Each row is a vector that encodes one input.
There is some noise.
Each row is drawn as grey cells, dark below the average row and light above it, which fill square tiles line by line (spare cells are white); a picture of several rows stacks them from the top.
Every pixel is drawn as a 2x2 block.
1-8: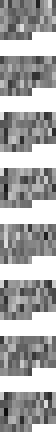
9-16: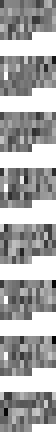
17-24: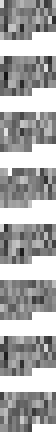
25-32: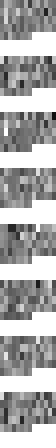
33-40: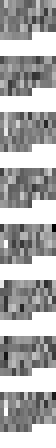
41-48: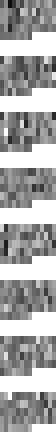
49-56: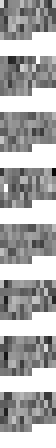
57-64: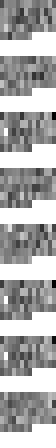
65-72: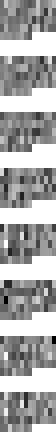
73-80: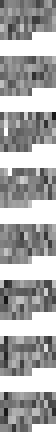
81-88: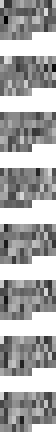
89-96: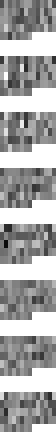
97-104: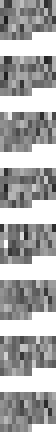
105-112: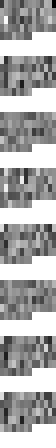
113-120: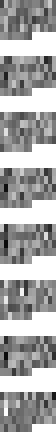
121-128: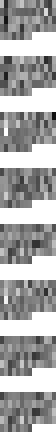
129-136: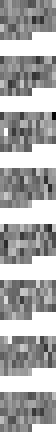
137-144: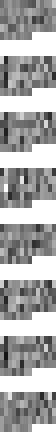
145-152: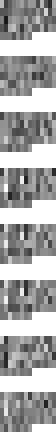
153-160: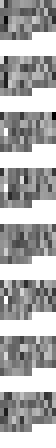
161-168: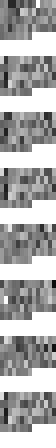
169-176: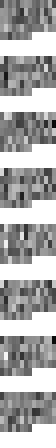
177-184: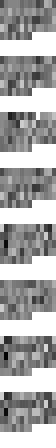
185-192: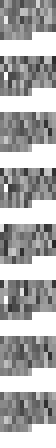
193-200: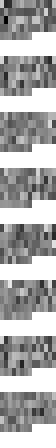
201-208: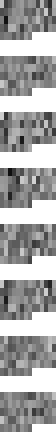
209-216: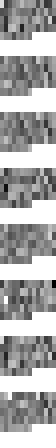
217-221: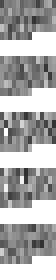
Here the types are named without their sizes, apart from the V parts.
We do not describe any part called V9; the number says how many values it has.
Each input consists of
either a label and a true/false value, or a value of V9.
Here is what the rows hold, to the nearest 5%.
About 65% of them hold a label and a true/false value. The rest hold a value of V9.
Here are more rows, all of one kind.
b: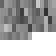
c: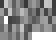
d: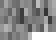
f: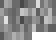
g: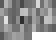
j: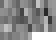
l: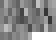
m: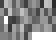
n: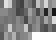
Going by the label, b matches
d, j and l.
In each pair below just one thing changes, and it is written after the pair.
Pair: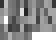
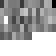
the label
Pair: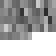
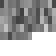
the true/false value
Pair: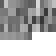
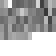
the label
